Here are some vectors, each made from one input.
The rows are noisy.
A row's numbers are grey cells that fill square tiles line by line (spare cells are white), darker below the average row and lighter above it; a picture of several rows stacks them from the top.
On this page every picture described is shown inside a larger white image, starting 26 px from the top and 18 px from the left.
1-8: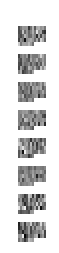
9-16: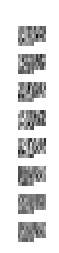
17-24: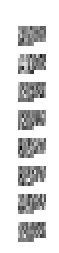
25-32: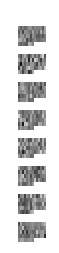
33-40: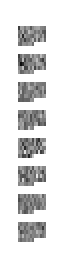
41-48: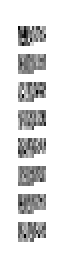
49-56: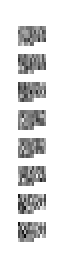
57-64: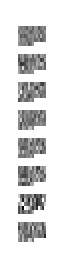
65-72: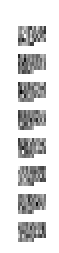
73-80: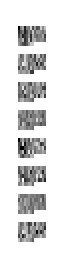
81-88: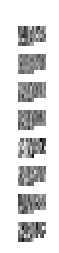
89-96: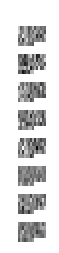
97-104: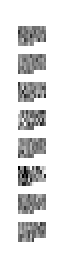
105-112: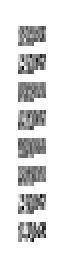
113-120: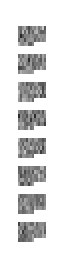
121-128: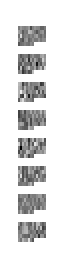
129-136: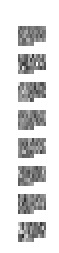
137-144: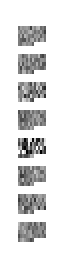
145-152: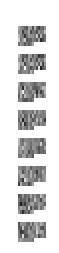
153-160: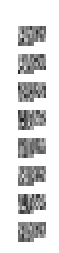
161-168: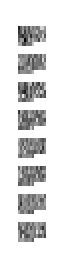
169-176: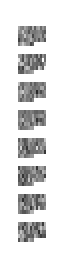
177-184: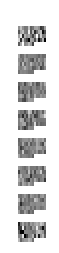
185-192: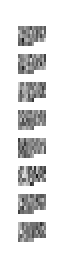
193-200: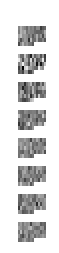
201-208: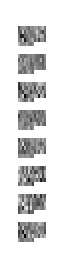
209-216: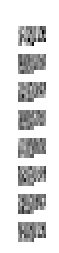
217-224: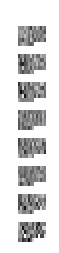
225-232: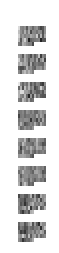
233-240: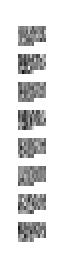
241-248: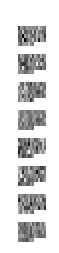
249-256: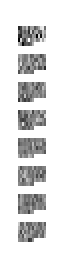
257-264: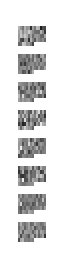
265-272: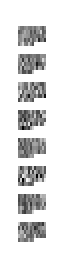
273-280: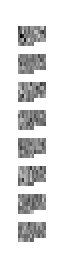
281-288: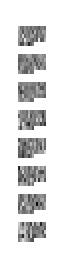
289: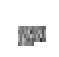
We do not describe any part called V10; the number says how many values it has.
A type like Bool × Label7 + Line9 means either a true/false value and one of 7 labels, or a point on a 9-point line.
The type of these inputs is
Bool × V10 + Label5 × (Label5 + Line5).
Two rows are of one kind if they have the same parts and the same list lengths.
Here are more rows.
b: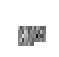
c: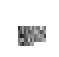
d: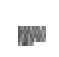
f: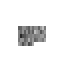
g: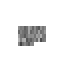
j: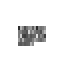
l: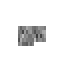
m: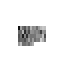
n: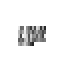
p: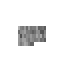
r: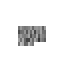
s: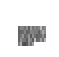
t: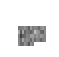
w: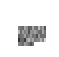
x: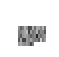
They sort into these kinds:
b, c, d, f, g, l, n, p, r, s, t, x
j, w
m

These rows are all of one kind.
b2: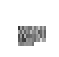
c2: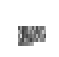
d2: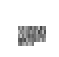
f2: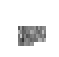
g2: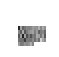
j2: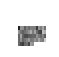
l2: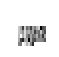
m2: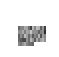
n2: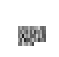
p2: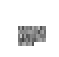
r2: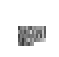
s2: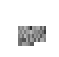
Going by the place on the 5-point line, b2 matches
d2, g2, n2 and r2.
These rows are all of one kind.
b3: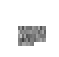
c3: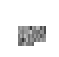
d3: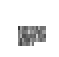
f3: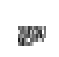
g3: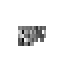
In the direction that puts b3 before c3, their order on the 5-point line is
g3, b3, f3, c3, d3.
